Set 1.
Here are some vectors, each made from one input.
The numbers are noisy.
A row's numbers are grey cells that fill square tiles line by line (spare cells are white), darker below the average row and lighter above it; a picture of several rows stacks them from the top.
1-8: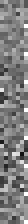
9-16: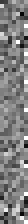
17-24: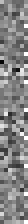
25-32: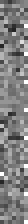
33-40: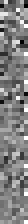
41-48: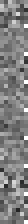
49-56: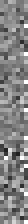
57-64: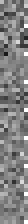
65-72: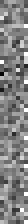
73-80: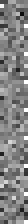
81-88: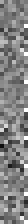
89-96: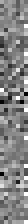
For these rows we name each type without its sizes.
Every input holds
either four true/false values, or a list of points on a line.
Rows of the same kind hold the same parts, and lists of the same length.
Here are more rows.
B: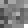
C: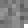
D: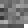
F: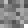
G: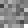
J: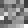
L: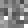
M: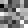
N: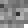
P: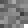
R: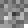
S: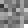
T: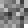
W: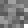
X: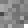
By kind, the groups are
B, M, S
C, F, G, J, N, R, T, X
D, L, P
W

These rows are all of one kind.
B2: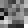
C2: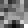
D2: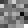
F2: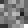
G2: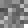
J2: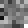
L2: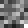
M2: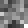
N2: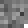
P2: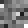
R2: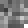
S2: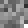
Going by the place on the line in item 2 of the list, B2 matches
C2 and J2.
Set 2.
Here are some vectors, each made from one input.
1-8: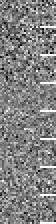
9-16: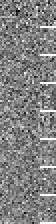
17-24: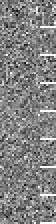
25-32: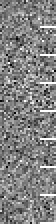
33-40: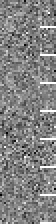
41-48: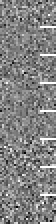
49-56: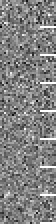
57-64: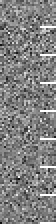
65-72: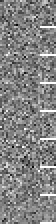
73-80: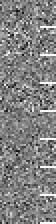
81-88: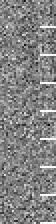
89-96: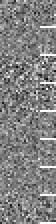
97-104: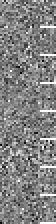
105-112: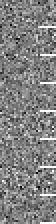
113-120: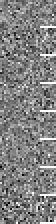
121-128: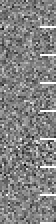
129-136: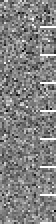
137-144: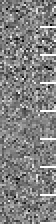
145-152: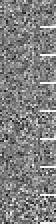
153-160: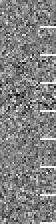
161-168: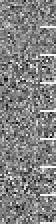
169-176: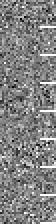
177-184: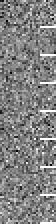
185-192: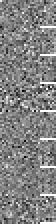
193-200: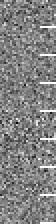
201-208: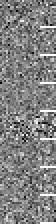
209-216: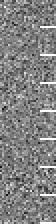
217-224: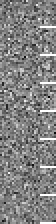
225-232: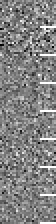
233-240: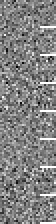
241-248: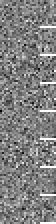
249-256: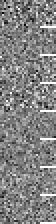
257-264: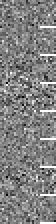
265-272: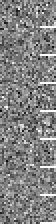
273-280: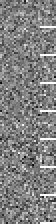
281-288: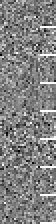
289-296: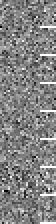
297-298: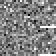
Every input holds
either a point on a 7-point line, or a point on an 8-point line, or a point on a 14-point line.
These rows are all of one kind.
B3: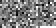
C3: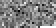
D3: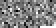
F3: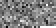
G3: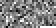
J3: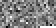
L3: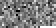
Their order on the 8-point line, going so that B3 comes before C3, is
B3, F3, G3, J3, D3, L3, C3.
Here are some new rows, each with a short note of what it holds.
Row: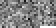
a point on a 14-point line
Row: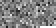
a point on an 8-point line
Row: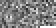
a point on an 8-point line
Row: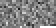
a point on a 14-point line
